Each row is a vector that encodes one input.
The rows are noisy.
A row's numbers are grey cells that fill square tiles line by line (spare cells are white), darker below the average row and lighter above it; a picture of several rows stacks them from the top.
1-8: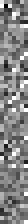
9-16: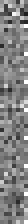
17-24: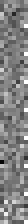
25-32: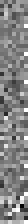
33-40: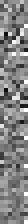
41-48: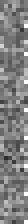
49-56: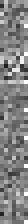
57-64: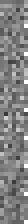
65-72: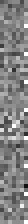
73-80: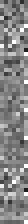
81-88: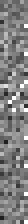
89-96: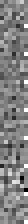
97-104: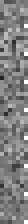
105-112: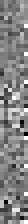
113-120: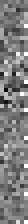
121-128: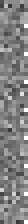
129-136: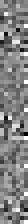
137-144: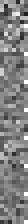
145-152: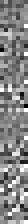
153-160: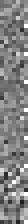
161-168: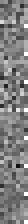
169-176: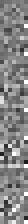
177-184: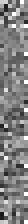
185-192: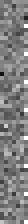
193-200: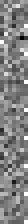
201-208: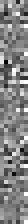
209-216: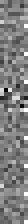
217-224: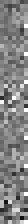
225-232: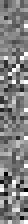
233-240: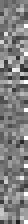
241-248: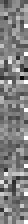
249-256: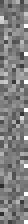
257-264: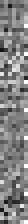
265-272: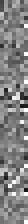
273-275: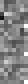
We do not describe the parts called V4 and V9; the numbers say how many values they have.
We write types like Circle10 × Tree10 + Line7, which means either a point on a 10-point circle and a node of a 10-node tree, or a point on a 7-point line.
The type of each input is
(Line6 + V4) × (Tree10 + V9) + Line7.
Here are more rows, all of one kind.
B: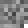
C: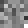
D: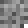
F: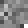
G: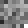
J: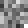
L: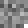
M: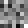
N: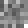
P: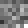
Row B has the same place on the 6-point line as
M and N.
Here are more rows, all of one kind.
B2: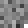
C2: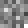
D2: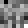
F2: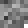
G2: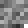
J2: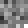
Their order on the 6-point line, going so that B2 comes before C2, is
J2, B2, C2, G2, F2, D2.
